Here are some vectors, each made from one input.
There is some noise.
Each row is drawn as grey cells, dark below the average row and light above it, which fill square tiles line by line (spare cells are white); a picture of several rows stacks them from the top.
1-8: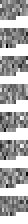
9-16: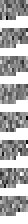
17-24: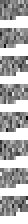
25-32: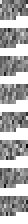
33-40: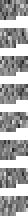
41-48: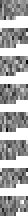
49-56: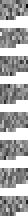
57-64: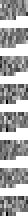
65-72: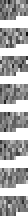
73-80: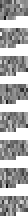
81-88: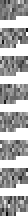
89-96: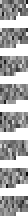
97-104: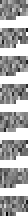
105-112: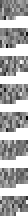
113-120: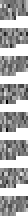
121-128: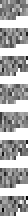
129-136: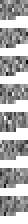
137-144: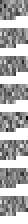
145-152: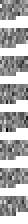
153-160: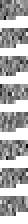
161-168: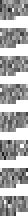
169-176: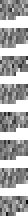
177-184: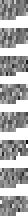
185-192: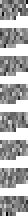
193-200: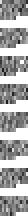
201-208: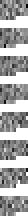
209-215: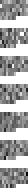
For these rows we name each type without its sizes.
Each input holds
a point on a line, together with either a point on a circle, or a fixed value.
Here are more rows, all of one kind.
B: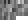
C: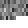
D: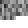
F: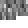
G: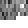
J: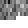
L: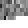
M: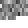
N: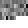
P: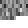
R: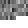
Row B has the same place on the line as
C, F, L and R.
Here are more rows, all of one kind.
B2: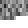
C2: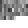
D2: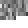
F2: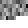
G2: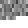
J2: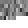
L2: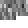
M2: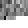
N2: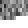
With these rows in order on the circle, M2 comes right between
C2 and N2.
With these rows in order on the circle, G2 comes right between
D2 and J2.
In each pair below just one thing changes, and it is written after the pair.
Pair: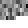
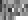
the place on the circle
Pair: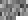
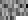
the place on the circle
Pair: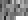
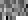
the place on the circle
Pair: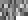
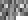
the place on the circle
